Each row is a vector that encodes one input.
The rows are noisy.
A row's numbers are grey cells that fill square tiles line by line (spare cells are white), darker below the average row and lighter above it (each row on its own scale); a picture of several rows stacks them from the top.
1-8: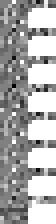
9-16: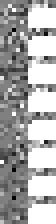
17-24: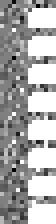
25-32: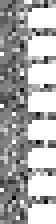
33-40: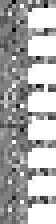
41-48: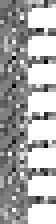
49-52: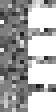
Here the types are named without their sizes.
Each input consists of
a point on a line.
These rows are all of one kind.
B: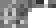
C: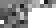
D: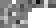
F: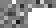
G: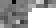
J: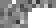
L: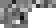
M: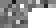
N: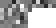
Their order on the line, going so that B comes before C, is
B, D, J, F, C, G, L, M, N.
